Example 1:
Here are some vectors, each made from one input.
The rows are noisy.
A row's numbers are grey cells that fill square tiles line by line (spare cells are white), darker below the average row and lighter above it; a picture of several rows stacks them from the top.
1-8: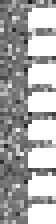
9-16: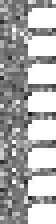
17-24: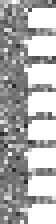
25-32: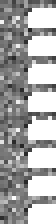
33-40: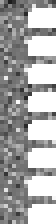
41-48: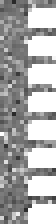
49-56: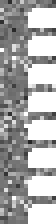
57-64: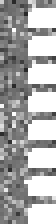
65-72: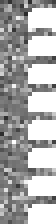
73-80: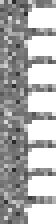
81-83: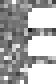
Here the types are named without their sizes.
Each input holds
a point on a circle.
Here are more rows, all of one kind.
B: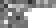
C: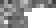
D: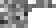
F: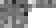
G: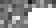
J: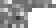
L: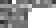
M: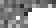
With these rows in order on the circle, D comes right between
F and J.
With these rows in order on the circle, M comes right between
F and G.
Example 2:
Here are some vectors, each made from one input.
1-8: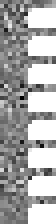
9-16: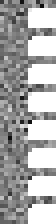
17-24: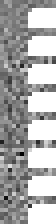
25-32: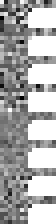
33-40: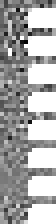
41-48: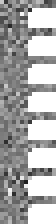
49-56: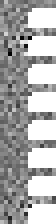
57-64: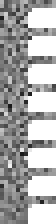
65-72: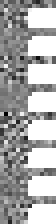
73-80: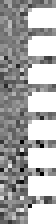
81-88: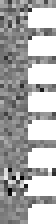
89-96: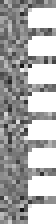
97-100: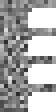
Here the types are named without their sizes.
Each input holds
a label.
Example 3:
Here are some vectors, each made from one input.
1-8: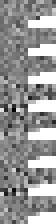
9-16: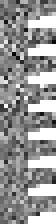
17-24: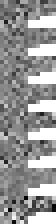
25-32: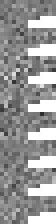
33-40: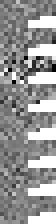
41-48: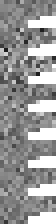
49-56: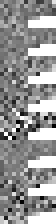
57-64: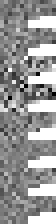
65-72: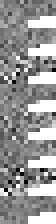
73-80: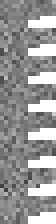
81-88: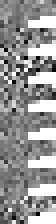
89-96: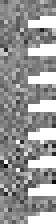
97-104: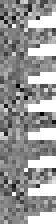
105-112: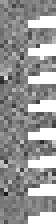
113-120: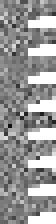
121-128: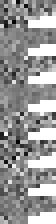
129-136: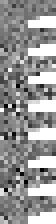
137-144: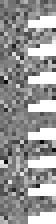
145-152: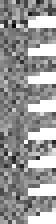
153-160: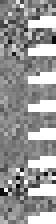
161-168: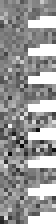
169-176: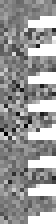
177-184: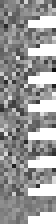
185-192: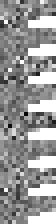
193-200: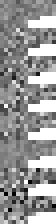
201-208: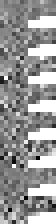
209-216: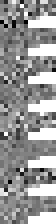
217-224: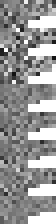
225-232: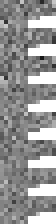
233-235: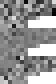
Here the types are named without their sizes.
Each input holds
either a point on a circle, or a fixed value.
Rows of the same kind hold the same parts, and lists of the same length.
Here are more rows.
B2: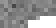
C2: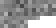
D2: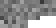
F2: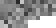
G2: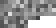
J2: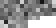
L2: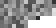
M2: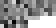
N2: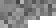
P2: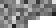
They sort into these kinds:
B2, C2, D2, F2, G2, J2, L2, N2, P2
M2

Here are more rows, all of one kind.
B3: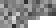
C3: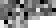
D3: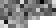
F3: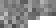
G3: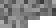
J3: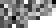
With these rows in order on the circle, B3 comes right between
D3 and F3.
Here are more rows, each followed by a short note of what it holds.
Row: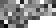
a point on a circle
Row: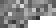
a point on a circle
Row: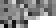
a fixed value
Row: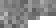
a point on a circle
